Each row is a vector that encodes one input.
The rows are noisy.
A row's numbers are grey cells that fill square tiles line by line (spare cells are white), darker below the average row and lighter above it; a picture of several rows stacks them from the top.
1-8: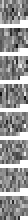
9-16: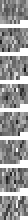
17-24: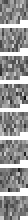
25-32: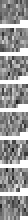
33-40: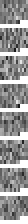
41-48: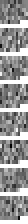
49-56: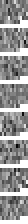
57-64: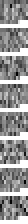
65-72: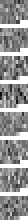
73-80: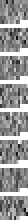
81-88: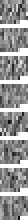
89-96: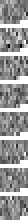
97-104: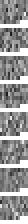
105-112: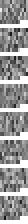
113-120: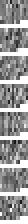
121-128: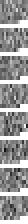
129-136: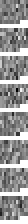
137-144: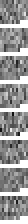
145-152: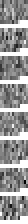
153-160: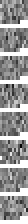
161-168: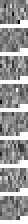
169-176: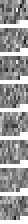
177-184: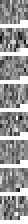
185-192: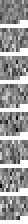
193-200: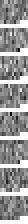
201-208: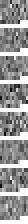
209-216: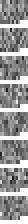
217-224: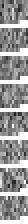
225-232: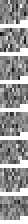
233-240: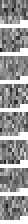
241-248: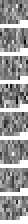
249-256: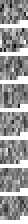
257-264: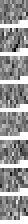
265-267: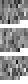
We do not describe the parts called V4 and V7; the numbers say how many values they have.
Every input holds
a point on each of two 5-point lines and a value of V4, together with either a node of an 11-node tree, or a value of V7.
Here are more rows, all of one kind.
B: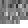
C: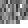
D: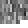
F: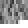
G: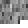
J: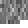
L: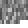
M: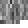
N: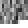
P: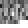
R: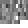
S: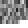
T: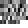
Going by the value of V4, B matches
C, D, F and M.
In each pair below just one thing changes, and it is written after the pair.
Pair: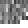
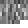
the place on one of the two 5-point lines
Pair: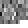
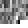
the node of the tree
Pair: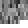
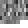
the node of the tree
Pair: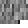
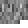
the value of V4
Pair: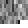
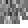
the place on one of the two 5-point lines
